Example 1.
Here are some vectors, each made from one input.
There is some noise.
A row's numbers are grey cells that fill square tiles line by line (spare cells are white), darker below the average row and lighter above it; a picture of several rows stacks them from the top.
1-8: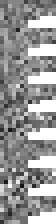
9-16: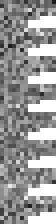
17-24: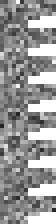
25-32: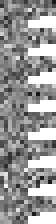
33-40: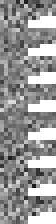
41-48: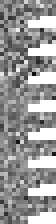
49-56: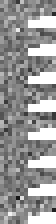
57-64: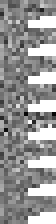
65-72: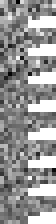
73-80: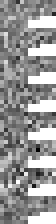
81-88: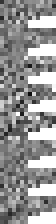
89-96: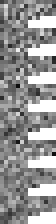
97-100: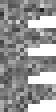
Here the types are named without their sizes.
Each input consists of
either a point on a line, or three true/false values.
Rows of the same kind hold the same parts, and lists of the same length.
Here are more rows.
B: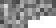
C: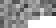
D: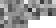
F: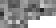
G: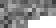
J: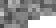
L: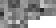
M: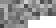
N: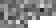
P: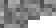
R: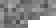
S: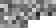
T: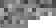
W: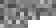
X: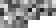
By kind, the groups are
B, C, D, F, L, M, N, S, W, X
G, J, P, R, T

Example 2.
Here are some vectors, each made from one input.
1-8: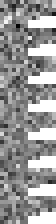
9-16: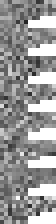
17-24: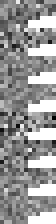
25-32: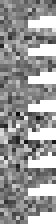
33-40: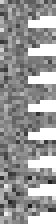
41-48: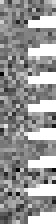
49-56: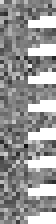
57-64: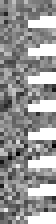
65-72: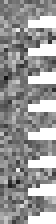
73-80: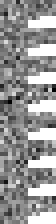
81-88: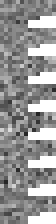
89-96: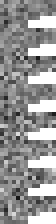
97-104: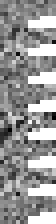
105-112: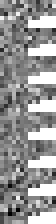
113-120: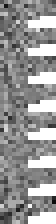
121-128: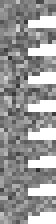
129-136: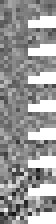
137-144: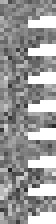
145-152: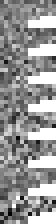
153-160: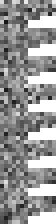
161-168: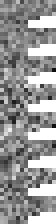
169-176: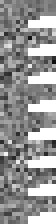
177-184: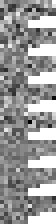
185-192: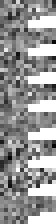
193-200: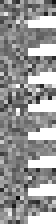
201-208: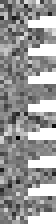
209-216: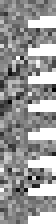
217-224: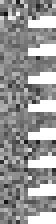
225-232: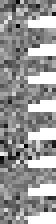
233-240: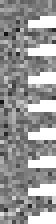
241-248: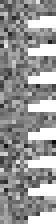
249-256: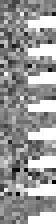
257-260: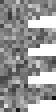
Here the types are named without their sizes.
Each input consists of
either a point on a line, or four true/false values.
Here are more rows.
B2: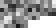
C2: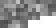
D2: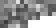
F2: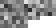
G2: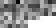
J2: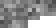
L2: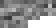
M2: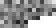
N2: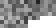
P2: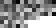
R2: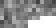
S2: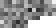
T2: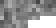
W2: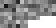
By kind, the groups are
B2, F2, G2, P2, W2
C2, D2, J2, L2, M2, N2, R2, S2, T2

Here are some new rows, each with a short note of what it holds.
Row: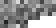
four true/false values
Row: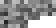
four true/false values
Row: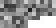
a point on a line
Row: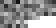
a point on a line
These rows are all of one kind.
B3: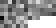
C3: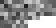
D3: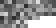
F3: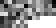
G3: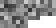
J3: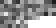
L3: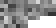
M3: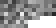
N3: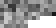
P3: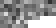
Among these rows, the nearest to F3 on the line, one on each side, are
C3 and G3.
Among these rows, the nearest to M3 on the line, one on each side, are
D3 and N3.
